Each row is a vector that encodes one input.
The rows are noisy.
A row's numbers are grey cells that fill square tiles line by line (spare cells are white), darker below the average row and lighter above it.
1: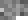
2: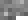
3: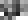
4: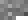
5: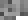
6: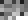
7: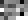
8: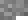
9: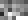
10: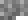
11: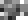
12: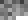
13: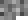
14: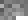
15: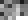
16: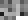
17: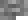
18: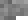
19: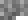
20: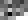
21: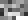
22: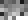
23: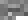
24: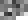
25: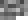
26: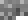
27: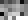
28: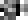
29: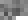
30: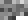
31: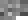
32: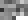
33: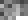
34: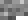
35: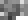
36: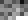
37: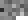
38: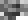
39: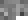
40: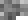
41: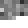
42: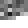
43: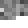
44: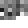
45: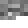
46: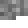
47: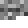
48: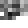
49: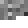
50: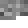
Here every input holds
either a point on each of two 4-point lines, or a point on a 6-point line.
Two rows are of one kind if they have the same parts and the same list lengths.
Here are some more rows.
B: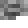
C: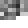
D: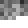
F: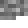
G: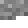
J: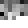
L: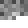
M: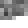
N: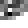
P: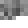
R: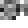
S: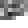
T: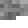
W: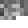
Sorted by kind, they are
B, F, G, M, P, S, T
C, D, J, L, N, R, W

